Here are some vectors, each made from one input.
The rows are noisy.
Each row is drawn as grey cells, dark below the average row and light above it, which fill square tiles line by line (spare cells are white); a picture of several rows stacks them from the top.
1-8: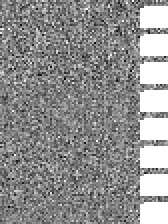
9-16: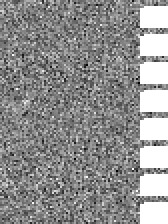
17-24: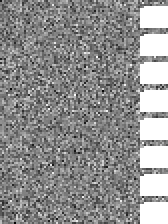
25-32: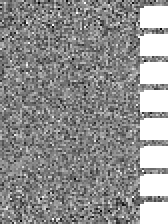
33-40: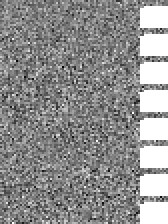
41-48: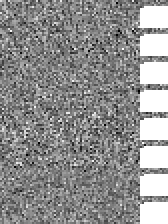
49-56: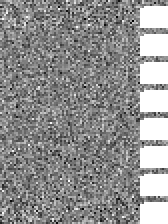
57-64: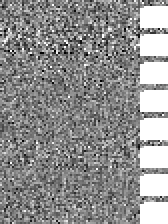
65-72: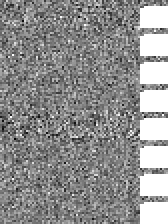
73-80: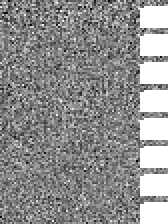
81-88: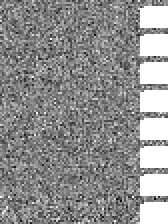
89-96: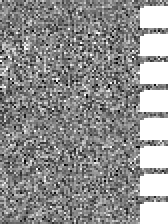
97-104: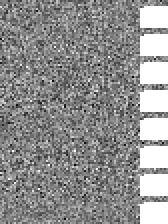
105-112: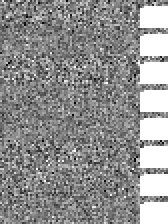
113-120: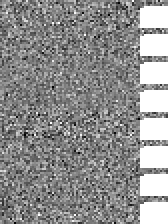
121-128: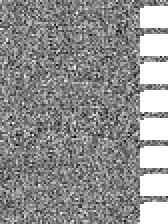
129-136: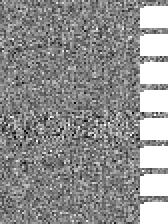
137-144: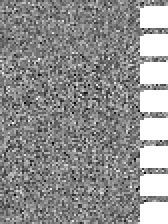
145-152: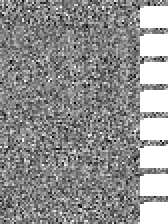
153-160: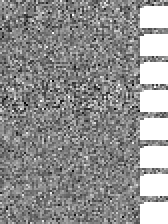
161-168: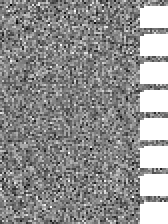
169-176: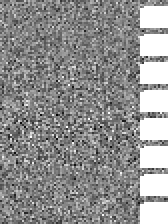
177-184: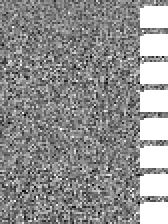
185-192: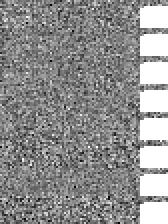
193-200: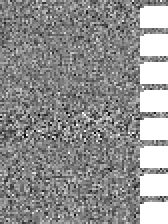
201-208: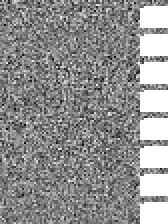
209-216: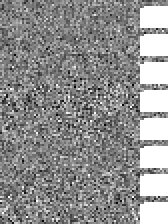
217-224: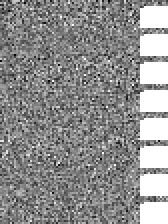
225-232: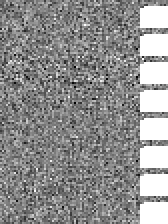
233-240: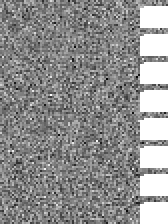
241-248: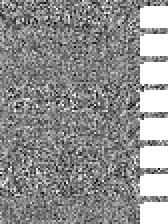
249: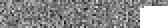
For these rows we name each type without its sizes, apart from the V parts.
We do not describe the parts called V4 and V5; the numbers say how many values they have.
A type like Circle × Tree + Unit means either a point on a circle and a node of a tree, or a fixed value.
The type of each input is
Label + Line + V4 × V5.
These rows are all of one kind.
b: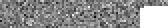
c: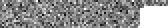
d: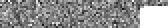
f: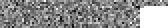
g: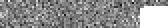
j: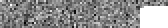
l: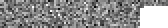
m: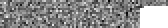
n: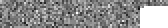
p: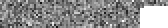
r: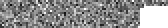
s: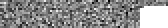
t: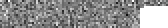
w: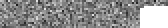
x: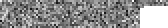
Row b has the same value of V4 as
c, d, p and r.
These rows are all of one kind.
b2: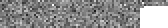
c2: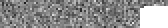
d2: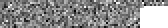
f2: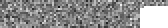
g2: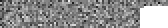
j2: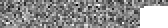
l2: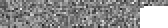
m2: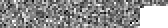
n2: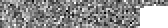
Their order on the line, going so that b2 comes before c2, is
n2, m2, b2, f2, c2, d2, l2, j2, g2.
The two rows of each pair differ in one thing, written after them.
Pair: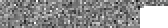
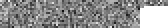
the value of V5
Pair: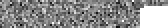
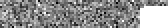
the value of V5
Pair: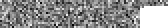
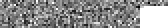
the value of V5
